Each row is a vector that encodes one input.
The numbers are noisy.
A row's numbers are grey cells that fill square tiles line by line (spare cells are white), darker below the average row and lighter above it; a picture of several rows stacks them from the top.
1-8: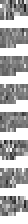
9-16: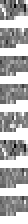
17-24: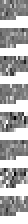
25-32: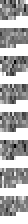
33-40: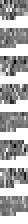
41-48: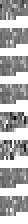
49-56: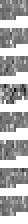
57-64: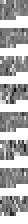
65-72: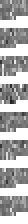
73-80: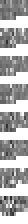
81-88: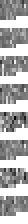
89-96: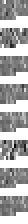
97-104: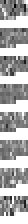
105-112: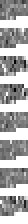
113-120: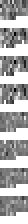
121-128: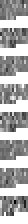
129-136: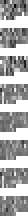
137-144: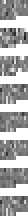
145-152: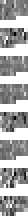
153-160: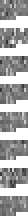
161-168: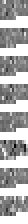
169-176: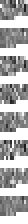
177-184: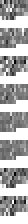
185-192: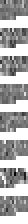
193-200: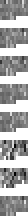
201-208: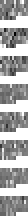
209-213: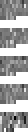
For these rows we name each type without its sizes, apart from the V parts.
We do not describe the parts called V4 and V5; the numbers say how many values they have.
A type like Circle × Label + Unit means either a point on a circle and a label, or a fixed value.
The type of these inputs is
Bool × List(Line) + V4 × V5.
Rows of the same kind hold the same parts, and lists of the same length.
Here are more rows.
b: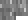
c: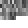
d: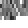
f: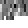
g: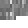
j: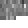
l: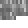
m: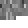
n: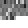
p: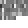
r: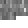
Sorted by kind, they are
b, g, l, r
c, d
f, n
j, m, p

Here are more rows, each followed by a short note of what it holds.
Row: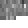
a true/false value, together with a list of one item
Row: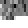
a value of V4 and a value of V5
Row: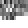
a value of V4 and a value of V5
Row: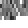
a true/false value, together with the empty list
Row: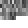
a true/false value, together with the empty list
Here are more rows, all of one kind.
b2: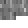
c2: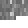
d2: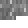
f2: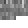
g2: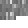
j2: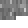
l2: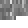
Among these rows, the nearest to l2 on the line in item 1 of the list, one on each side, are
c2 and d2.
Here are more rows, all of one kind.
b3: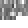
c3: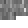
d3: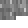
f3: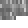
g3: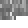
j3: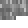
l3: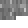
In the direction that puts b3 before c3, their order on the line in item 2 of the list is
g3, f3, j3, b3, d3, l3, c3.
